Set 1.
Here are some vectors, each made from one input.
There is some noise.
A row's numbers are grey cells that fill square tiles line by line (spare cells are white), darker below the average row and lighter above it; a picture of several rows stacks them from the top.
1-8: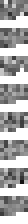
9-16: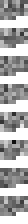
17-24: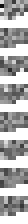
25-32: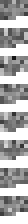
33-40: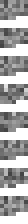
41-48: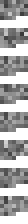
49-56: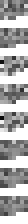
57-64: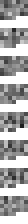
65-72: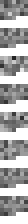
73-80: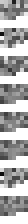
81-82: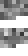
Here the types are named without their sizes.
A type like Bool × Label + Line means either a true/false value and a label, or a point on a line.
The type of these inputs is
List(Line).
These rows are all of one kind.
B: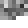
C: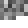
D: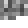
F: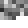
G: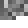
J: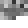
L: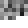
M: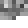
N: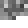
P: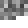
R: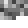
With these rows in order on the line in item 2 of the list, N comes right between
J and M.
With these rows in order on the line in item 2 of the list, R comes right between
C and F.
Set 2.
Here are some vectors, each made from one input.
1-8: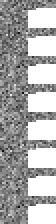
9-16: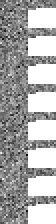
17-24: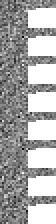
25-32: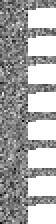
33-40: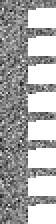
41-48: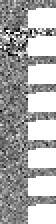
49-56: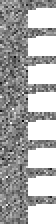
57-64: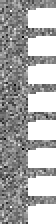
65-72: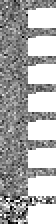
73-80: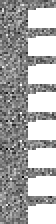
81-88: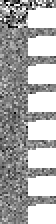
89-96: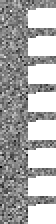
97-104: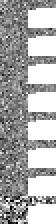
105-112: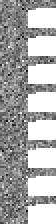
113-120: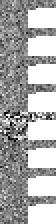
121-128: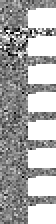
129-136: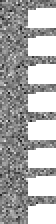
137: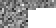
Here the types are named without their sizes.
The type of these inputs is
List(Circle).
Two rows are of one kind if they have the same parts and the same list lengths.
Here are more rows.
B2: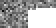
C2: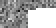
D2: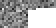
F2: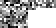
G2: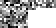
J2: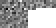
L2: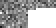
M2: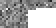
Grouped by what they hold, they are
B2, D2, J2, L2
C2, M2
F2, G2

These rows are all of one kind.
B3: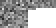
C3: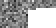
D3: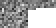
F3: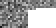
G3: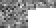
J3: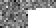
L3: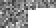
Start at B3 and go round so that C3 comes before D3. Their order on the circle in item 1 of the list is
B3, G3, L3, J3, C3, F3, D3.
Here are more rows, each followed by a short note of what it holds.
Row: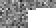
a list of one item
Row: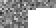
a list of one item
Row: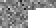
a list of one item
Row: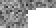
a list of one item
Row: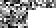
the empty list
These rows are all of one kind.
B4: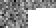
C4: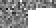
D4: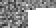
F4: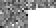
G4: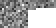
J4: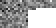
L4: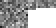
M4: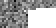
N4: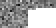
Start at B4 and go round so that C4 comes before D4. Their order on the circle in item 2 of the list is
B4, G4, J4, M4, N4, C4, F4, L4, D4.
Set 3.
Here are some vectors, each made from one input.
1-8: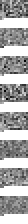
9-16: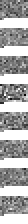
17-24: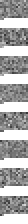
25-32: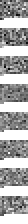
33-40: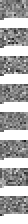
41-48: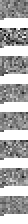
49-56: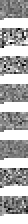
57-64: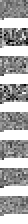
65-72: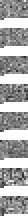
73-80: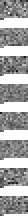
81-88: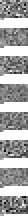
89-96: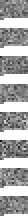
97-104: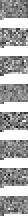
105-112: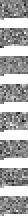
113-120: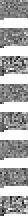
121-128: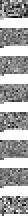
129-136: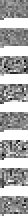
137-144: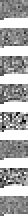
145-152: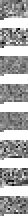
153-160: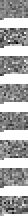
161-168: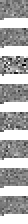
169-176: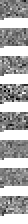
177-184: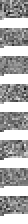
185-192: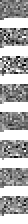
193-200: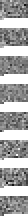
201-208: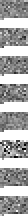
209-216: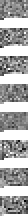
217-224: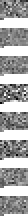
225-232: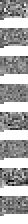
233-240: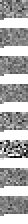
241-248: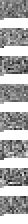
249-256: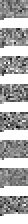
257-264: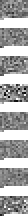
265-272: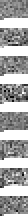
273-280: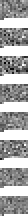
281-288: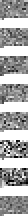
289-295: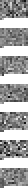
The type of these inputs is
Circle16 + Line9.
